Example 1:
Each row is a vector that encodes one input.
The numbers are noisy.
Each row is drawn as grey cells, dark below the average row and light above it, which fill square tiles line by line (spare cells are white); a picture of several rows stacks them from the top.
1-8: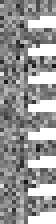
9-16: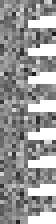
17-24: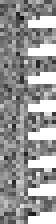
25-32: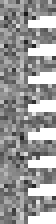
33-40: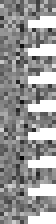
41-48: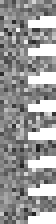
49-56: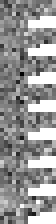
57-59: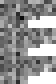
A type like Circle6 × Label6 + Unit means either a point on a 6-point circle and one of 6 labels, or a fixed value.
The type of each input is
Bool × Bool × Bool + Line4.
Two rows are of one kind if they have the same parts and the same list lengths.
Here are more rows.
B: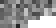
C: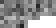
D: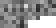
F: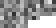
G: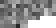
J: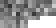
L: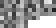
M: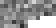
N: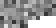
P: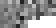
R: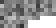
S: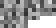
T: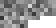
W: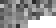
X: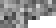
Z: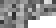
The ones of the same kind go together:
B, C, D, G, J, M, N, P, R, T, W
F, L, S, X, Z

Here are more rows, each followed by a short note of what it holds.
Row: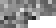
a point on a 4-point line
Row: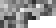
a point on a 4-point line
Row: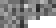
three true/false values
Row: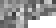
a point on a 4-point line
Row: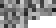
a point on a 4-point line
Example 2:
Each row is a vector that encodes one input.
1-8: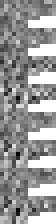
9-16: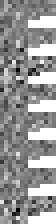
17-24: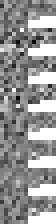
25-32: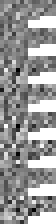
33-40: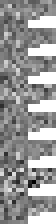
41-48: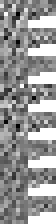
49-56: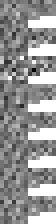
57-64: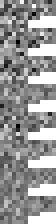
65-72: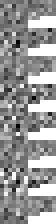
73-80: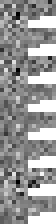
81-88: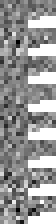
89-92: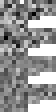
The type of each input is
Bool × Bool × Bool + Circle9 + Unit.
